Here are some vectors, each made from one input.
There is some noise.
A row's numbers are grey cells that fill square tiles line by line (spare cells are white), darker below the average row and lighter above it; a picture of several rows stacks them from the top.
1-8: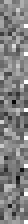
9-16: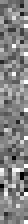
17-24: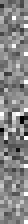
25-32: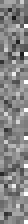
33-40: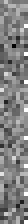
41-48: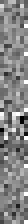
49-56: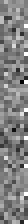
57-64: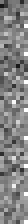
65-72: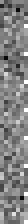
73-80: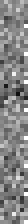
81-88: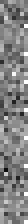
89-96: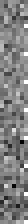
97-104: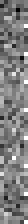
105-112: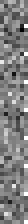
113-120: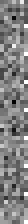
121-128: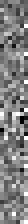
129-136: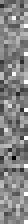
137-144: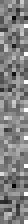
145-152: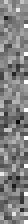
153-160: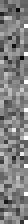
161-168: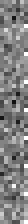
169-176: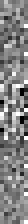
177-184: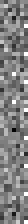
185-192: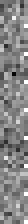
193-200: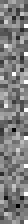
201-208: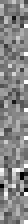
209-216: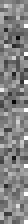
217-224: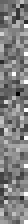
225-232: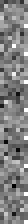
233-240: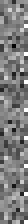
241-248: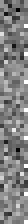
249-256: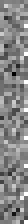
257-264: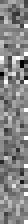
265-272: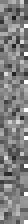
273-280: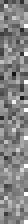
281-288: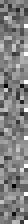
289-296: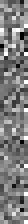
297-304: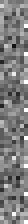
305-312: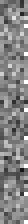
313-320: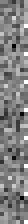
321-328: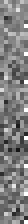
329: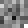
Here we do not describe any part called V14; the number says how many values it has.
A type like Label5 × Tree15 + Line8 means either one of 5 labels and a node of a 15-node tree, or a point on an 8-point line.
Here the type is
List2(Bool × V14).
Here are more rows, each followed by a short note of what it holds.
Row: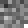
a list of two items
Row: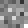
a list of one item
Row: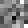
a list of two items
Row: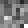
a list of two items
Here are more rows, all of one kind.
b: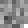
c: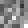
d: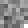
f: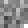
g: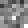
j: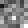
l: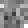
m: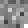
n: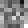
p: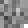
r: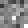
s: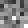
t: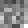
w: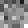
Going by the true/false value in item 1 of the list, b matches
d, f, l and p.
